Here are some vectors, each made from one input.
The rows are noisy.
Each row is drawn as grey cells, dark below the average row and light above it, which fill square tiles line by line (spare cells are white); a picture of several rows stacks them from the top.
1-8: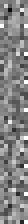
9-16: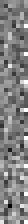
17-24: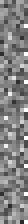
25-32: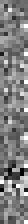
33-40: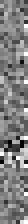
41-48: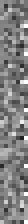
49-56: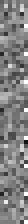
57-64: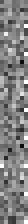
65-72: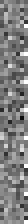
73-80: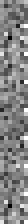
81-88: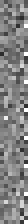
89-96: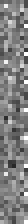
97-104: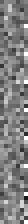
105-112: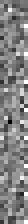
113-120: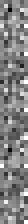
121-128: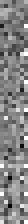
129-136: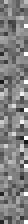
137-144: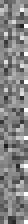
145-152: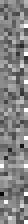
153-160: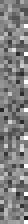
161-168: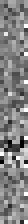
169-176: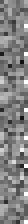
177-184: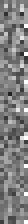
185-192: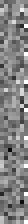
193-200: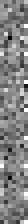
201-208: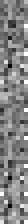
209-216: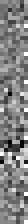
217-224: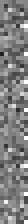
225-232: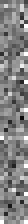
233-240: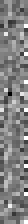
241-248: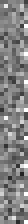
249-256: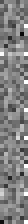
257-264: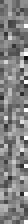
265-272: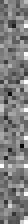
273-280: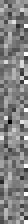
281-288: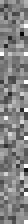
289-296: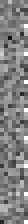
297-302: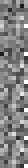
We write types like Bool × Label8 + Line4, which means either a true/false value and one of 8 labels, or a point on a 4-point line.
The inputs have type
List2(Line14).
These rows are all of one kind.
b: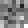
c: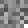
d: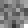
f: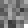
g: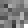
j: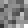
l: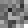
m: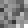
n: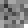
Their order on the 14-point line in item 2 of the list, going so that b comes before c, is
g, l, f, b, m, j, c, d, n.
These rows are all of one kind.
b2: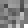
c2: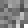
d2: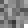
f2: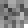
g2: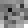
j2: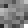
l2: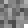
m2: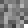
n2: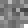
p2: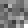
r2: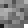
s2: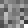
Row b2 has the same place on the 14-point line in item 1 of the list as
c2, f2 and p2.
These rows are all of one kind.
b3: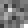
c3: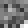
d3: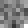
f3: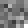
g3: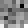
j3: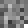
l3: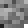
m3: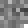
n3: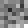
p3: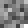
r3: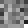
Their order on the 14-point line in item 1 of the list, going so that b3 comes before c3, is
g3, n3, f3, d3, m3, j3, r3, b3, c3, p3, l3.
